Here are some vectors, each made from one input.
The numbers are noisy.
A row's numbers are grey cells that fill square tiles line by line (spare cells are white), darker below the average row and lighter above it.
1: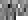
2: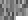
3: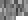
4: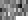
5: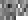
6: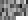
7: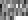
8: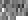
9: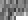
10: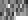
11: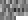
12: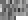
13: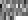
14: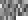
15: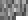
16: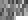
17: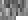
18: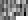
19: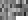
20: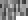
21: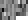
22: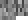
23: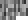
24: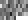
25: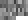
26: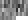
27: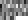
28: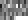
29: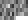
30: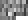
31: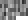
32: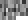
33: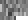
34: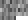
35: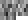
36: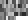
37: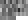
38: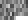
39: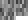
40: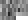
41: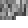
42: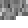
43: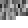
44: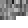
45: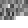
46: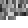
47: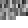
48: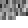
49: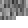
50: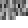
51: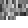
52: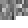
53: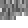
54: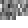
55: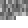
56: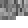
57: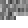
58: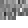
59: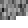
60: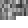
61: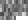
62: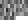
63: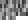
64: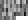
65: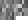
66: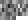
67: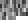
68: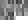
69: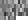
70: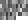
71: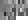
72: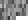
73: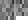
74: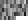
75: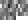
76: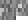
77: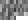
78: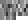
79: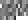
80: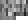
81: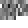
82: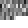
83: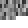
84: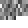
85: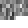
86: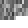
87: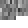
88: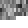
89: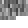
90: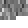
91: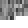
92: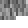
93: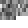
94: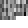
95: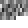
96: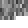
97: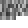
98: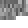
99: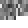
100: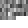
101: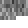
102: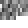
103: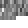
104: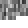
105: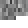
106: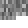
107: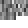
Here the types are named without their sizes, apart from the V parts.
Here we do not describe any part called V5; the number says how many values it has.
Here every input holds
a value of V5, together with a list of points on a circle.
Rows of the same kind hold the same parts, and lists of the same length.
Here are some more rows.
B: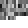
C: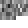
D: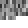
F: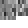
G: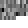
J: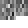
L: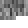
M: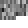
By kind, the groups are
B, D, F
C, G, L, M
J

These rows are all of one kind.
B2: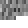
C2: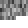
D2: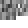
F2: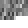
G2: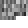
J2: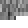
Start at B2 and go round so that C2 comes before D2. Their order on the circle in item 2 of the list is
B2, G2, C2, J2, D2, F2.
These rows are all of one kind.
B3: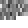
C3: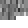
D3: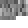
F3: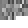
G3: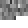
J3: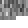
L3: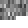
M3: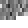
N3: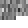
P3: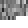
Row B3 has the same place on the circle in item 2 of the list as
D3, F3, L3 and N3.
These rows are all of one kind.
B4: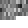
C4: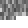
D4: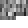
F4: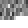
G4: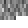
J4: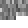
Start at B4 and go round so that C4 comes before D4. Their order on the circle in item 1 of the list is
B4, C4, F4, J4, D4, G4.
